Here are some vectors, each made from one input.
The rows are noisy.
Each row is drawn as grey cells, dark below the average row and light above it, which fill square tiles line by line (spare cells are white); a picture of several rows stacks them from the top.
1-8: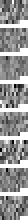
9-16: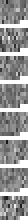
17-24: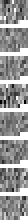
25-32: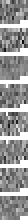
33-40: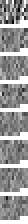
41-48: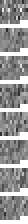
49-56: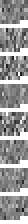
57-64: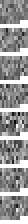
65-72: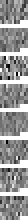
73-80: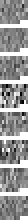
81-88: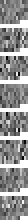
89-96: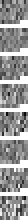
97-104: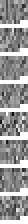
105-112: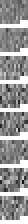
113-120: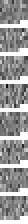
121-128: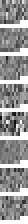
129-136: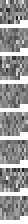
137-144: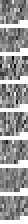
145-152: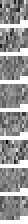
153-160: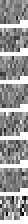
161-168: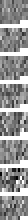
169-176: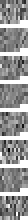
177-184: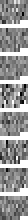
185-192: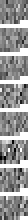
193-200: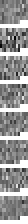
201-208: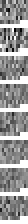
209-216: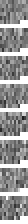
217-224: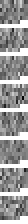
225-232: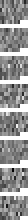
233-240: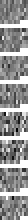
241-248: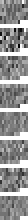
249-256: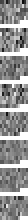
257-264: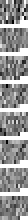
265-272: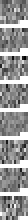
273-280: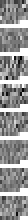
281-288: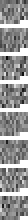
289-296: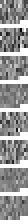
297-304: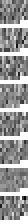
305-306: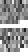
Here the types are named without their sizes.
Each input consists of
either two labels and four true/false values, or a list of points on a circle.
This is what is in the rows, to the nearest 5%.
About 50% of them hold two labels and four true/false values. The rest are lists of points on a circle.
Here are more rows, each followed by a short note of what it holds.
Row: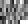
a list of two items
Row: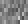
two labels and four true/false values
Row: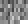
the empty list
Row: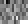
the empty list
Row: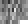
the empty list
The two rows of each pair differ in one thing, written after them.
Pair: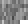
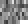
one of the four true/false values
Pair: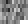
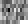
one of the two labels
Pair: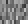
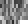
one of the two labels
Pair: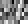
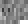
one of the two labels
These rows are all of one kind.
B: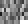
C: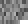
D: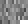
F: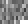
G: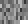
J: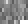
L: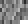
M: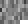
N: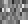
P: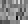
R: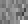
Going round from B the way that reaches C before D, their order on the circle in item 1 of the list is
B, J, G, C, L, M, N, P, D, R, F.
